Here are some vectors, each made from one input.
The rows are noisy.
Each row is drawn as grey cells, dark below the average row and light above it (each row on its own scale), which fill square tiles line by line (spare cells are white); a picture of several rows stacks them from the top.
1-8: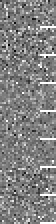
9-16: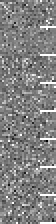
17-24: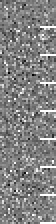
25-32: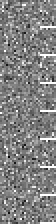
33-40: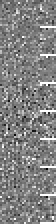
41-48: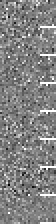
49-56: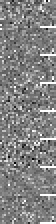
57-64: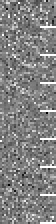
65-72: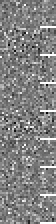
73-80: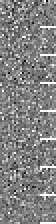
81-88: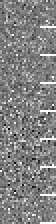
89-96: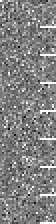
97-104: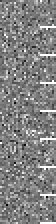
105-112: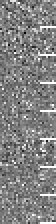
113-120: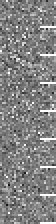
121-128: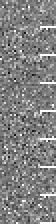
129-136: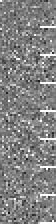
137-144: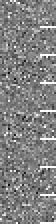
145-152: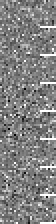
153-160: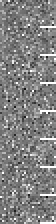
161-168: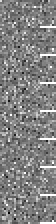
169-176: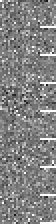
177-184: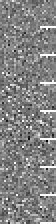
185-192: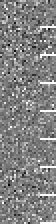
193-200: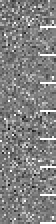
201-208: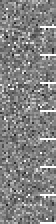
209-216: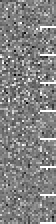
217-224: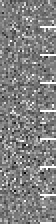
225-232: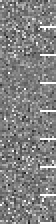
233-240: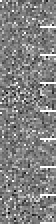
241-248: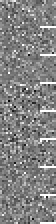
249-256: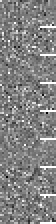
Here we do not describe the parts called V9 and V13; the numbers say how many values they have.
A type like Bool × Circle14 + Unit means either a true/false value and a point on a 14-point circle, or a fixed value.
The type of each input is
(Tree8 + Unit) × V13 + Tree11 × V9.
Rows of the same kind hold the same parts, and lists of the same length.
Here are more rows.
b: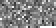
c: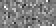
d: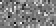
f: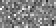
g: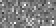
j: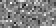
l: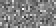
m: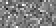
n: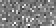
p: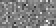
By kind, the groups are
b, f, l, m
c, d, j, p
g, n

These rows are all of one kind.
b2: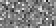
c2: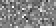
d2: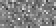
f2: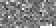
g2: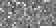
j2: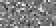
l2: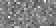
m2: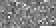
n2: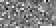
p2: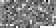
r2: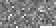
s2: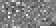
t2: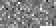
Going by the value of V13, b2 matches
c2, f2, n2 and t2.
